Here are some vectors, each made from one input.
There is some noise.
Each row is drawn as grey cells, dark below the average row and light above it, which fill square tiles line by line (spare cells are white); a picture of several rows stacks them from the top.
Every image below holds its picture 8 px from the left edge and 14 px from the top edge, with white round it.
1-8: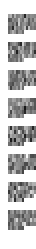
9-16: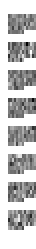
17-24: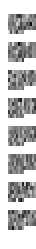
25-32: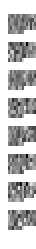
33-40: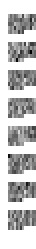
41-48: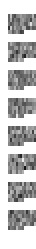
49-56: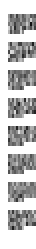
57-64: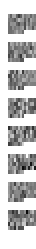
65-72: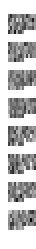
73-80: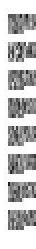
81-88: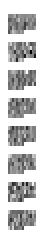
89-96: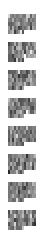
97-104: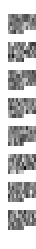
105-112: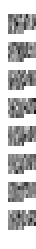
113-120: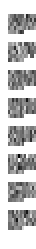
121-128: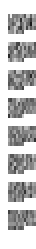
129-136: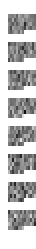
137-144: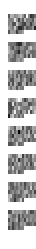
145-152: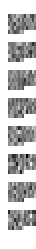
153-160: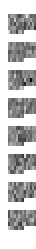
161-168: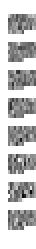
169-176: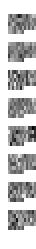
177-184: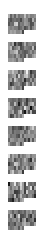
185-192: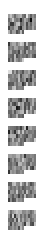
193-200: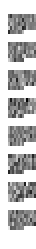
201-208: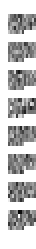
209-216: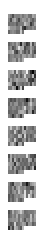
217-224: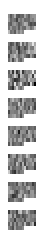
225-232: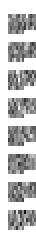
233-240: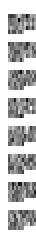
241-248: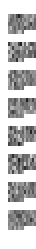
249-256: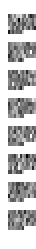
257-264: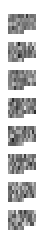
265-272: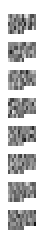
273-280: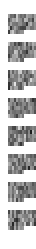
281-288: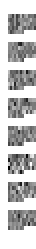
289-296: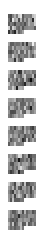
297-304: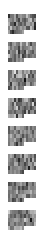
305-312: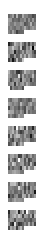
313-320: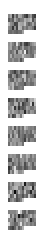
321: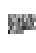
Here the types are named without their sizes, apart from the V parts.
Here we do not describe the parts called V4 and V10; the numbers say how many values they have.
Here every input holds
a true/false value, a value of V4 and a value of V10, together with either a point on a circle, or a fixed value.
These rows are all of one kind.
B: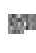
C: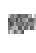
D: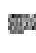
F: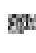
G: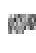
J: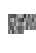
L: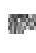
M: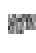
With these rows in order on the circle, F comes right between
D and M.
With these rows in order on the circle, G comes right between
L and M.
